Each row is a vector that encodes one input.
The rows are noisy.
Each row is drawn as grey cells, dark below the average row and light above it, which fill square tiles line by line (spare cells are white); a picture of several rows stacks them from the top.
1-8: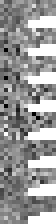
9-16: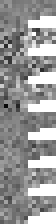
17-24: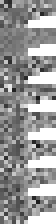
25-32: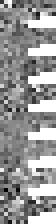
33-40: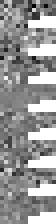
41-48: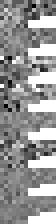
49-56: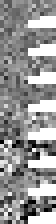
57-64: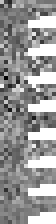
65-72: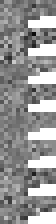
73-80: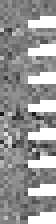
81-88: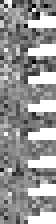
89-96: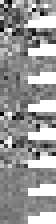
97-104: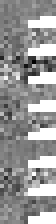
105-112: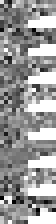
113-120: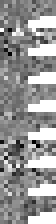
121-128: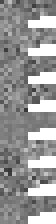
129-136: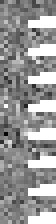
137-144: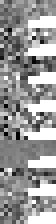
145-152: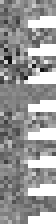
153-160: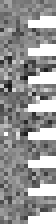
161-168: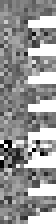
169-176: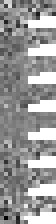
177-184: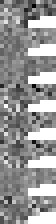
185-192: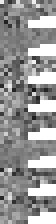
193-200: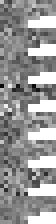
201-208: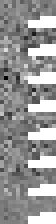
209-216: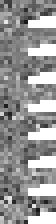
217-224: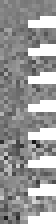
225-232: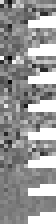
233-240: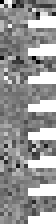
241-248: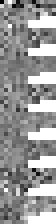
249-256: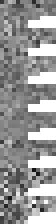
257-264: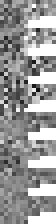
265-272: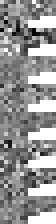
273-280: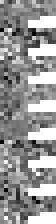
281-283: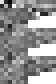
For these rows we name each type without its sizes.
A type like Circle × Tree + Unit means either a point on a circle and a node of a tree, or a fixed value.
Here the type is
Bool × Bool × Bool × Bool.
